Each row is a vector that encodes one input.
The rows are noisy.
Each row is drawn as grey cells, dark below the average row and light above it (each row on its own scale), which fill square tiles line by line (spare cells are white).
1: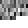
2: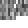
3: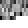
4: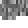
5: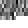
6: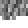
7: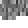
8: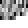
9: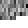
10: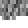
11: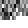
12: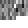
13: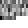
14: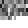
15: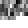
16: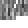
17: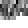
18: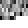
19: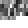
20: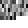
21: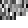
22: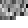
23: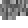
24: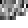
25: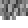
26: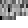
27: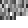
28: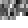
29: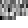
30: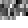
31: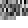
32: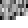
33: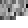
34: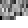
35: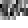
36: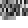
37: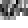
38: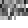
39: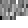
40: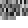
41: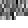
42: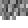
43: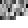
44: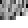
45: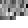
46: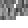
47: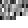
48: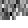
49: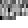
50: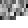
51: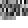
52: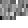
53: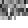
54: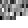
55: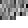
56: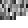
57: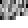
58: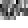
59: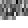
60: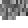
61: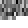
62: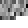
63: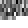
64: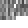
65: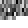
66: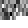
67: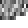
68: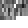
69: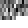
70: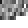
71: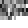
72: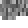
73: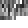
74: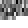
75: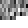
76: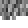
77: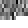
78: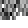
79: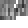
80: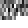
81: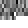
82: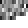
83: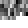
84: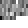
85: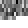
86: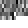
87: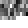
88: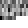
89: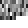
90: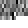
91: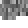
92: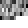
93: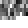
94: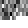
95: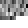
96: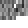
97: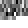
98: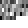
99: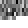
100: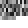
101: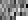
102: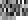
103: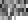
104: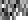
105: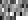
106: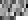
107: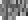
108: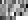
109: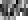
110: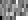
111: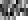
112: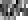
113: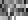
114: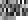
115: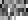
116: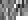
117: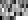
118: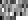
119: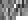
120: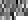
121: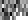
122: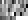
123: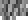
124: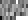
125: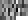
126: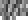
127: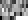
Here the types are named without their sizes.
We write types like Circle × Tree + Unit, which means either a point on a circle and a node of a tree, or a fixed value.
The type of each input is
Bool × Label + Tree.
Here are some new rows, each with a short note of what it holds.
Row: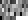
a label and a true/false value
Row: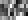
a node of a tree
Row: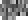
a node of a tree
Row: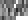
a label and a true/false value
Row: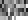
a node of a tree
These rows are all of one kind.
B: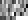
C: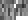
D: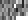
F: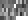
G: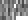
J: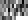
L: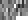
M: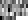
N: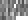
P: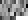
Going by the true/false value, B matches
M and P.
